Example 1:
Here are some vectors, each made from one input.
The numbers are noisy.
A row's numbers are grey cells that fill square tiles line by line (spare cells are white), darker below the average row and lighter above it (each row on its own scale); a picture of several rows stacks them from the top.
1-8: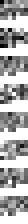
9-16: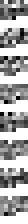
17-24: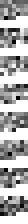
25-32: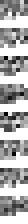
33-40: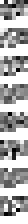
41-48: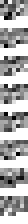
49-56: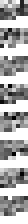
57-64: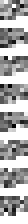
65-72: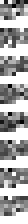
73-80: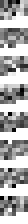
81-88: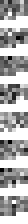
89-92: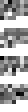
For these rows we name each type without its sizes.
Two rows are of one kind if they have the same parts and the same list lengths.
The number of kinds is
2.
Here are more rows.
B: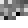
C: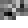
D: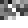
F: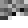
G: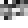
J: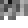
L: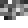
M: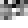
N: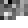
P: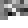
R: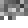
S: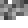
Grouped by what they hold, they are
B, G, L, M, S
C, D, F, J, N, P, R

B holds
a point on a line and a node of a tree.
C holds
a node of a tree and three true/false values.
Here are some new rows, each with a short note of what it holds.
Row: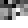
a point on a line and a node of a tree
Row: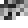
a point on a line and a node of a tree
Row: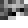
a node of a tree and three true/false values
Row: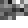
a node of a tree and three true/false values
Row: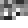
a point on a line and a node of a tree
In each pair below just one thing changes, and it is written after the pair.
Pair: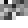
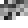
the place on the line
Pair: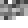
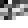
the place on the line
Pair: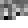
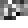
the place on the line
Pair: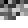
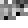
the node of the tree
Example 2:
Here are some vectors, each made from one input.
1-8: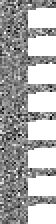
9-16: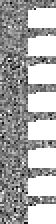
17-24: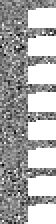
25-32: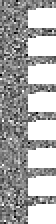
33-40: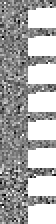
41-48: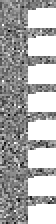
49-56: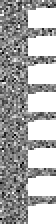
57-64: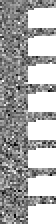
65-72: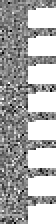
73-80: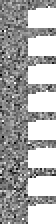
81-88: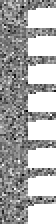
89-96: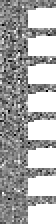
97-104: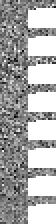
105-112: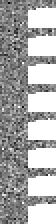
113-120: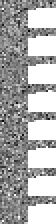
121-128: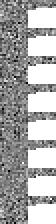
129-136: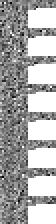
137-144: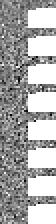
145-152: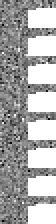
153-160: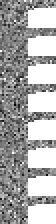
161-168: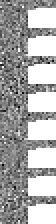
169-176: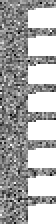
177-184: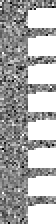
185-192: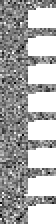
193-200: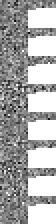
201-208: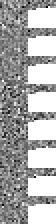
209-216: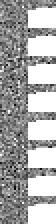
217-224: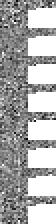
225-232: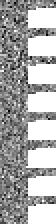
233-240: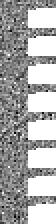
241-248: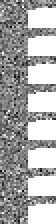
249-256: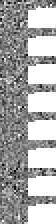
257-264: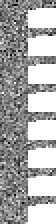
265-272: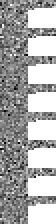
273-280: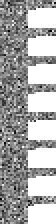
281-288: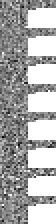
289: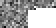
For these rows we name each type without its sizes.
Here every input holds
a point on a line, together with either a point on a circle, or a point on a line.
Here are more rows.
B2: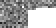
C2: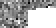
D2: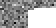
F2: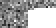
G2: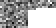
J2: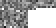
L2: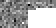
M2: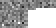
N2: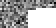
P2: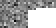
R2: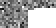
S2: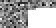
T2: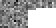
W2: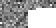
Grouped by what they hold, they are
B2, C2, D2, F2, G2, M2, R2, S2
J2, L2, N2, P2, T2, W2

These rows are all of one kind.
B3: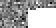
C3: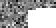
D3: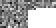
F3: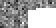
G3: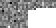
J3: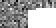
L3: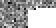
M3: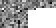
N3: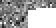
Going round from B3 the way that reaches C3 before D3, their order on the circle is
B3, C3, N3, G3, D3, M3, J3, F3, L3.
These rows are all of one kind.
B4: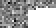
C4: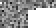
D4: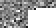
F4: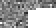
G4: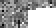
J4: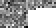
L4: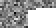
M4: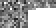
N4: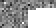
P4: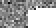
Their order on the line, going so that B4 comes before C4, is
L4, J4, F4, P4, D4, B4, M4, N4, G4, C4.
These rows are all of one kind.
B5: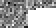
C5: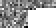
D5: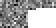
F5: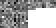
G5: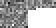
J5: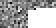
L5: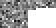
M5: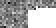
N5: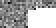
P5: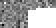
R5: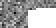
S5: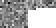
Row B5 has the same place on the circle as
G5, M5, N5 and S5.
